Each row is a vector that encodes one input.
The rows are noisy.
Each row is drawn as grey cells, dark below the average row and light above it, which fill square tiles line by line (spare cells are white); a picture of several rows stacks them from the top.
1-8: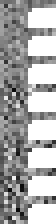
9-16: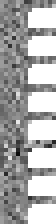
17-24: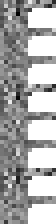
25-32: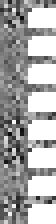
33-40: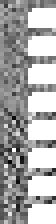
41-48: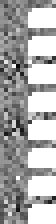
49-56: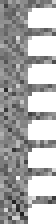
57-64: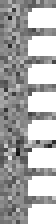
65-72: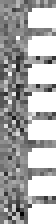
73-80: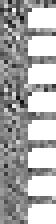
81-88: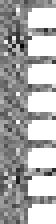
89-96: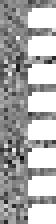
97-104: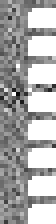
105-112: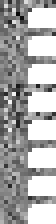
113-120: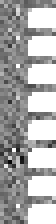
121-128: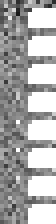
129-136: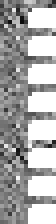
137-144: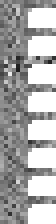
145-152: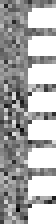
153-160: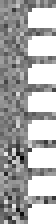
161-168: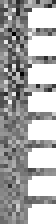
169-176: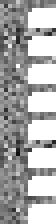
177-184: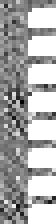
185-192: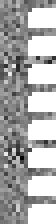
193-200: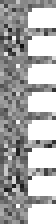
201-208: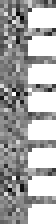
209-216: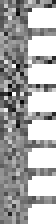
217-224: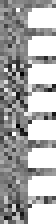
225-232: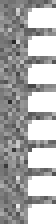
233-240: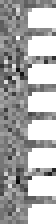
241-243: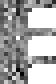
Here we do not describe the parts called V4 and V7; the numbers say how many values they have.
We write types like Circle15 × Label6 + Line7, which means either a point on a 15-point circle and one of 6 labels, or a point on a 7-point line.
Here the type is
Bool × (Tree9 + V4) + V7.
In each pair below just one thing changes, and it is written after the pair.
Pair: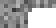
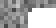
the value of V4
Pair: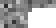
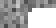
the true/false value
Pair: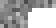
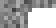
the value of V4
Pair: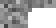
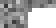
the value of V4
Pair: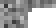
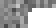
the true/false value
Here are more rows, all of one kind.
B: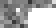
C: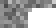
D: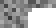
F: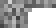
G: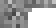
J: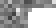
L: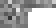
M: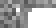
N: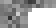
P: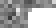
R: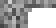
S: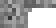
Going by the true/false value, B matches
C and D.
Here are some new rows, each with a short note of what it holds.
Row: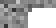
a true/false value and a value of V4
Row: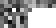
a value of V7
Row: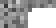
a true/false value and a value of V4
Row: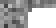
a true/false value and a value of V4
